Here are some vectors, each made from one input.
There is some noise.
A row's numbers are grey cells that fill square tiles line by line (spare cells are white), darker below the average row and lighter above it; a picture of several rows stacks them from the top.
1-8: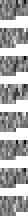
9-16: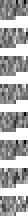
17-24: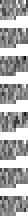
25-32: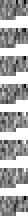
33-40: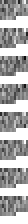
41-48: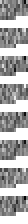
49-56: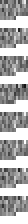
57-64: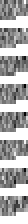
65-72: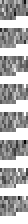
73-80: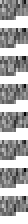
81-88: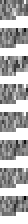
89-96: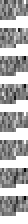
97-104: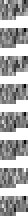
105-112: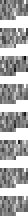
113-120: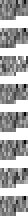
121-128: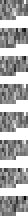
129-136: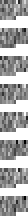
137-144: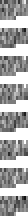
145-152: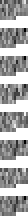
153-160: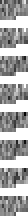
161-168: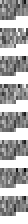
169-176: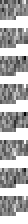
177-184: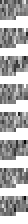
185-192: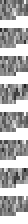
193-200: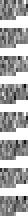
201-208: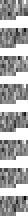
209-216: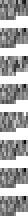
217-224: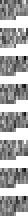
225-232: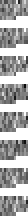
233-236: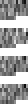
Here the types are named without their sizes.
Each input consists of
a true/false value, together with either a fixed value, or a node of a tree.
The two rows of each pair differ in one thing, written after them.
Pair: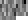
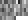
the true/false value
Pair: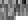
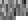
the node of the tree
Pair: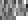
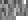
the node of the tree
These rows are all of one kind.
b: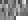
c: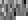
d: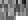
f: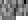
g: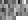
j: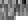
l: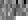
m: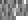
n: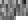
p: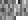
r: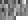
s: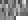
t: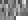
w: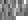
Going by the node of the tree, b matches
f, s and t.
